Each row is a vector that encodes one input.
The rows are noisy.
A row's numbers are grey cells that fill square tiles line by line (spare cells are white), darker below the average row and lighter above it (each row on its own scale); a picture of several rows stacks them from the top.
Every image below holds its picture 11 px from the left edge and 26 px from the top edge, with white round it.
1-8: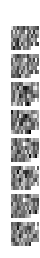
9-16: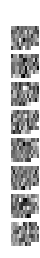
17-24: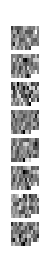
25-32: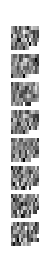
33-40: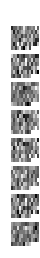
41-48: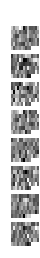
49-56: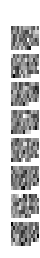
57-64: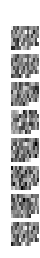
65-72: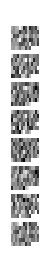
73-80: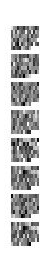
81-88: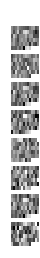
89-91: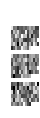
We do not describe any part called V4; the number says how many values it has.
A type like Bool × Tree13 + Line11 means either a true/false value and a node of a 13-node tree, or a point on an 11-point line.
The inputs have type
List2(Bool × V4).
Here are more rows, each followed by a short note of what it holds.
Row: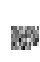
a list of two items
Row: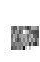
a list of one item
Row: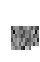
a list of two items
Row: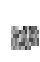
the empty list
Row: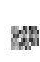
the empty list
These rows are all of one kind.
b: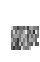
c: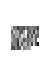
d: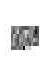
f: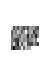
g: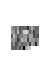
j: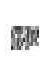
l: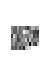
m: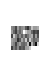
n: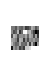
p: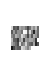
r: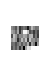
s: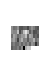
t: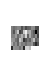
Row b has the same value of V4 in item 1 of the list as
c, g, r and s.
